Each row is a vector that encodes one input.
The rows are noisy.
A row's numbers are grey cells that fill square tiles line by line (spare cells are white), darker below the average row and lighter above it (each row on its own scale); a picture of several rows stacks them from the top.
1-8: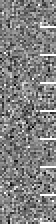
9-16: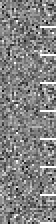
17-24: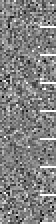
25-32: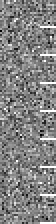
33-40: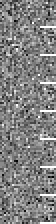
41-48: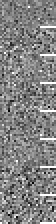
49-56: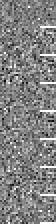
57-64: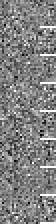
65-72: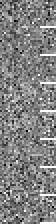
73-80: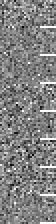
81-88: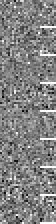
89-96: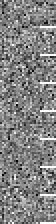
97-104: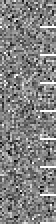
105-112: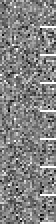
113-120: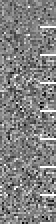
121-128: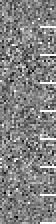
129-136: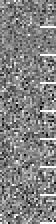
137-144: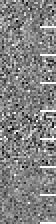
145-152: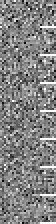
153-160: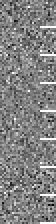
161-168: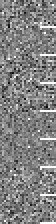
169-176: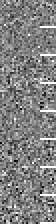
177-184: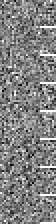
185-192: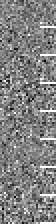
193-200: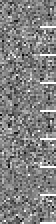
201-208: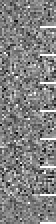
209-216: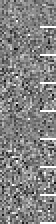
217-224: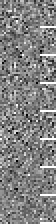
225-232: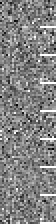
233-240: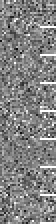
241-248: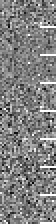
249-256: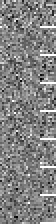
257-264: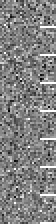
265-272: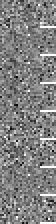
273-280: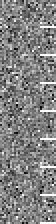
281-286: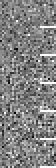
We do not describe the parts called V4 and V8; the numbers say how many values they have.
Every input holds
either one of 6 labels, a value of V4 and a value of V8, or a list of up to two points on an 11-point line.
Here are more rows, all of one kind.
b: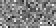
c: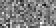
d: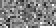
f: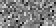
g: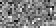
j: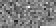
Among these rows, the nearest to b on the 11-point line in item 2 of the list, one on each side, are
f and g.
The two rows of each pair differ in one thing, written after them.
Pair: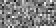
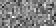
the value of V4
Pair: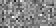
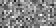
the label
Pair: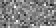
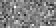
the value of V8
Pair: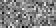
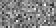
the value of V4
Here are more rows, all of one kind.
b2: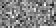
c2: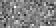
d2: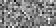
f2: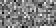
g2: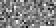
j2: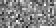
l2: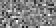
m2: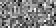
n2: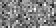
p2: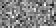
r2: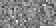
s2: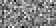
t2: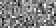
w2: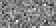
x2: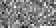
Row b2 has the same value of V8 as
j2, n2, p2 and x2.
